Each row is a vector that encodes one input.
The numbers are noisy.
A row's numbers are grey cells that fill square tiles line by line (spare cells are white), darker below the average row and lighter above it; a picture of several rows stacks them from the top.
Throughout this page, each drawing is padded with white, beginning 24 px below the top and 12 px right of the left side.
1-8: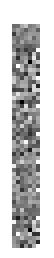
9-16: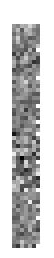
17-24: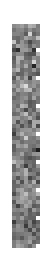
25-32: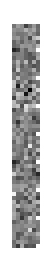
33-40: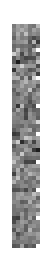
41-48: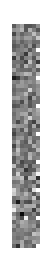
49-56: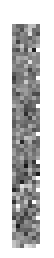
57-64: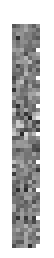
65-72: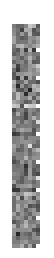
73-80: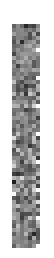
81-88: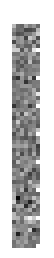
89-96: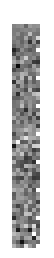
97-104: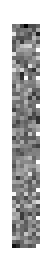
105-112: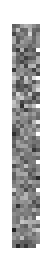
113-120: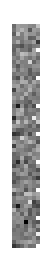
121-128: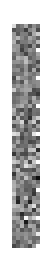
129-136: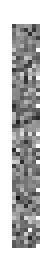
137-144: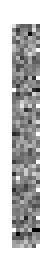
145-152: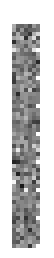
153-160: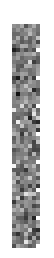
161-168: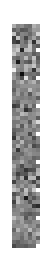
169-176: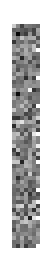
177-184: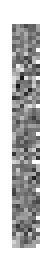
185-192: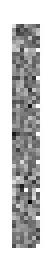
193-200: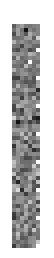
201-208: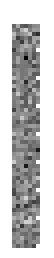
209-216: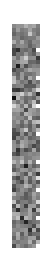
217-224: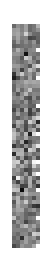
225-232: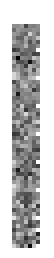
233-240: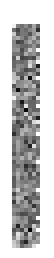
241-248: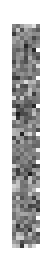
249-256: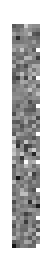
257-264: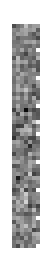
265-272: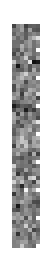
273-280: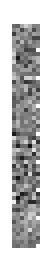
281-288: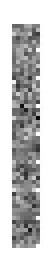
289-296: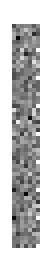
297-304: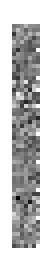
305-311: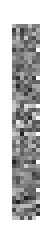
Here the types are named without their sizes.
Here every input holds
either a point on each of two circles, or a node of a tree.
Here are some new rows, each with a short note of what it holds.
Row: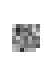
a node of a tree
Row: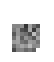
a point on each of two circles
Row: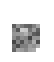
a point on each of two circles
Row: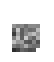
a point on each of two circles
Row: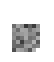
a point on each of two circles
